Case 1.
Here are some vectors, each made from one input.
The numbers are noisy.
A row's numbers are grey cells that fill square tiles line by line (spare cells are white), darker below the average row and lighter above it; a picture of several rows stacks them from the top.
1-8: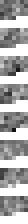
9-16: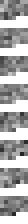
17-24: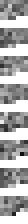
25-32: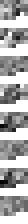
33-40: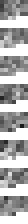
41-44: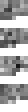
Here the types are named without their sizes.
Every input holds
a label.
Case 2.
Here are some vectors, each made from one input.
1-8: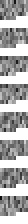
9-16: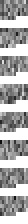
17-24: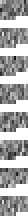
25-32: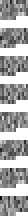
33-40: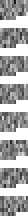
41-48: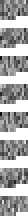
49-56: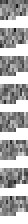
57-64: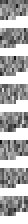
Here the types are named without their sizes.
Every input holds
a point on a line.
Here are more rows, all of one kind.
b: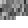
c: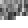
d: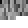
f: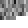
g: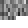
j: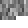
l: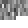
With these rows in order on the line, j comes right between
f and g.
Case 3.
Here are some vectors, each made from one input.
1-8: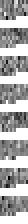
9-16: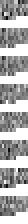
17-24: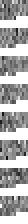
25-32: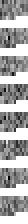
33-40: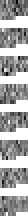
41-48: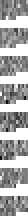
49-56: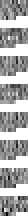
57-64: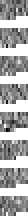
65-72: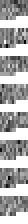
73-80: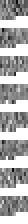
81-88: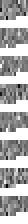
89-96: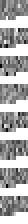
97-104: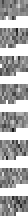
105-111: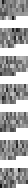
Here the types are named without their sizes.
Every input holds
a point on each of two lines.
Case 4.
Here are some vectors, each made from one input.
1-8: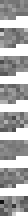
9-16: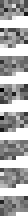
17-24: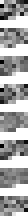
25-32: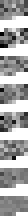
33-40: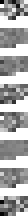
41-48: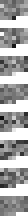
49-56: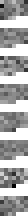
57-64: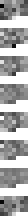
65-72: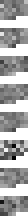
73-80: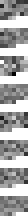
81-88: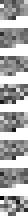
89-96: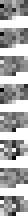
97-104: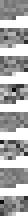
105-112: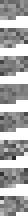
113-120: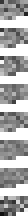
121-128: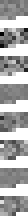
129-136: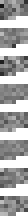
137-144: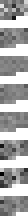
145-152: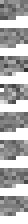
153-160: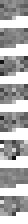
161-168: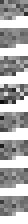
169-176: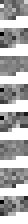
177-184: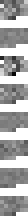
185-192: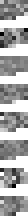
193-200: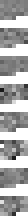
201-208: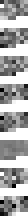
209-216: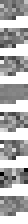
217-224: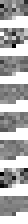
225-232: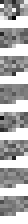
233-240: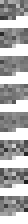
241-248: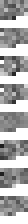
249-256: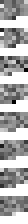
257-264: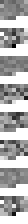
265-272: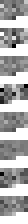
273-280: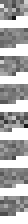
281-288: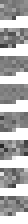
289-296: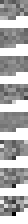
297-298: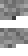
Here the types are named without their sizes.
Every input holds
either a fixed value, or three true/false values.
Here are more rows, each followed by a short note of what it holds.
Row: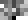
three true/false values
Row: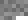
three true/false values
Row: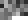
a fixed value
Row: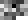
a fixed value
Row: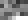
a fixed value
